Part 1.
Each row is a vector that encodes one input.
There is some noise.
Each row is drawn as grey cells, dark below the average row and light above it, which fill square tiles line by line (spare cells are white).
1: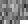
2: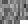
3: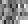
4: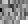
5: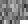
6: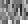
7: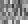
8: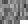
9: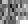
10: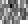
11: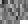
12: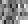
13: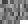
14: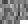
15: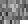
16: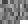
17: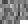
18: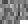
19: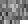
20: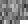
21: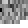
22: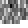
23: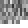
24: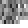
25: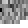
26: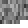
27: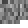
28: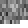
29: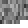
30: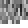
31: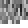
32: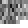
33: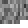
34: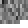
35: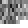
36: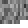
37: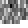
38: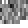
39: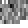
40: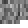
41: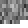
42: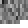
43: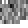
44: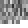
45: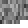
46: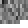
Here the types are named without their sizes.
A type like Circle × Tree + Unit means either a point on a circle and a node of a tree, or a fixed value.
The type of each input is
Line + Tree.
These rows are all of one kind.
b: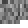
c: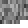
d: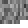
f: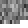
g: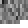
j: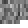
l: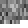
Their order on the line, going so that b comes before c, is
g, b, j, d, c, f, l.
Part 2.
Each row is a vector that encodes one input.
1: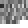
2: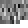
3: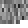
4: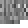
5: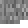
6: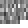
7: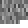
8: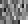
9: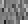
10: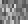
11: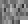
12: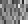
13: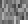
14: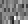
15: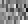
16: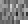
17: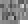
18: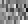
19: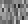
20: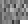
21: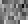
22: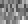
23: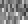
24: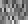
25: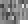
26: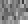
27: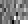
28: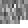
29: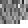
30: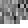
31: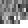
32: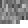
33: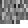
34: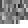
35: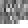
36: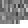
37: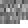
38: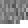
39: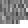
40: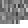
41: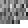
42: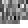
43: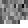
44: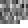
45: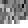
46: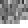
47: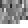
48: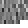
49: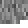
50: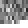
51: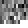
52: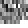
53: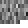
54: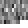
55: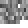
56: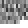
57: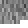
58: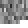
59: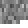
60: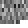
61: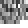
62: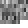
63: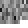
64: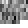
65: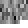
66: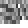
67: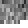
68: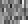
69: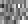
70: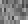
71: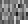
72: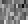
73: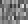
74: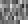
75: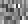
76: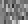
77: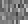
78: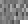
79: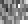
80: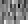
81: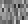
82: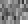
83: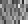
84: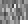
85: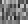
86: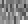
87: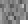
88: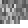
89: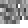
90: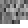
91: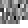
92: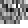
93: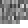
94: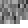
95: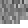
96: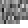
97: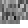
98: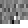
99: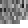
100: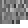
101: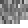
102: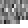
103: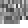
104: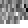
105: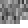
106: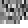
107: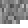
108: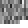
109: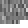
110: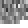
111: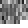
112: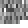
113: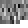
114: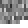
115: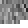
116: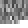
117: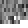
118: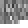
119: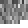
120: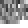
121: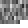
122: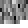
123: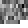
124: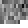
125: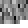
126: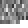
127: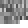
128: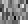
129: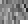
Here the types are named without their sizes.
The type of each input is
Tree × Tree.
